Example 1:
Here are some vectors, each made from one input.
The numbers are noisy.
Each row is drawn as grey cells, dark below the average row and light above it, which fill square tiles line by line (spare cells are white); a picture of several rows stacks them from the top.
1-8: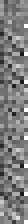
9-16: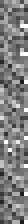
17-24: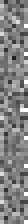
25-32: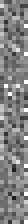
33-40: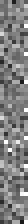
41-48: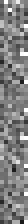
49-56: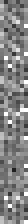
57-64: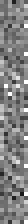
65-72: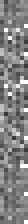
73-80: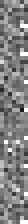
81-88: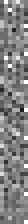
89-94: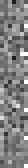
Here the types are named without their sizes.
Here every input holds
a node of a tree.
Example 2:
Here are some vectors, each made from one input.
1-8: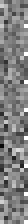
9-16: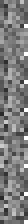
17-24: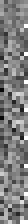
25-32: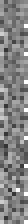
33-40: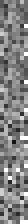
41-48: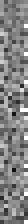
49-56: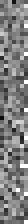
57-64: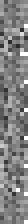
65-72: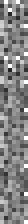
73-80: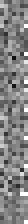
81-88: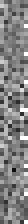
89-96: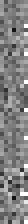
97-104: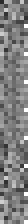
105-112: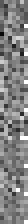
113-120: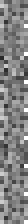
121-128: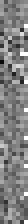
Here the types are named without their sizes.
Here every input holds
a node of a tree.
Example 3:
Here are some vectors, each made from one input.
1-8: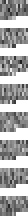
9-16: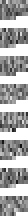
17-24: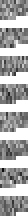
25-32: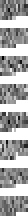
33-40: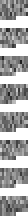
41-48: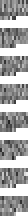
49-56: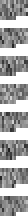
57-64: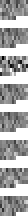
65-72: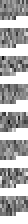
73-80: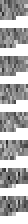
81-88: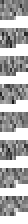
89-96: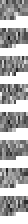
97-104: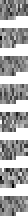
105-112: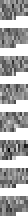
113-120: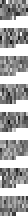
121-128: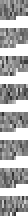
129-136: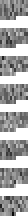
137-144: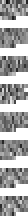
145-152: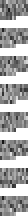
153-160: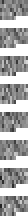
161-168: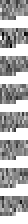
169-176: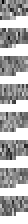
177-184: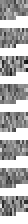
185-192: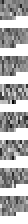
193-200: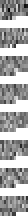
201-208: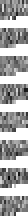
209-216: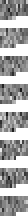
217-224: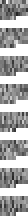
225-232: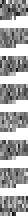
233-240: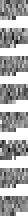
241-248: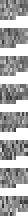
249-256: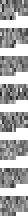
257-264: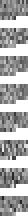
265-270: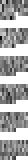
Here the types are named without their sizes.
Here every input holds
a point on a line.
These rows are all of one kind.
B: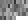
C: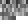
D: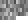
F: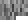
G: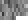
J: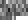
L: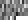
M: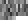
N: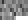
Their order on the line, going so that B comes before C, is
N, D, B, G, C, L, F, J, M.
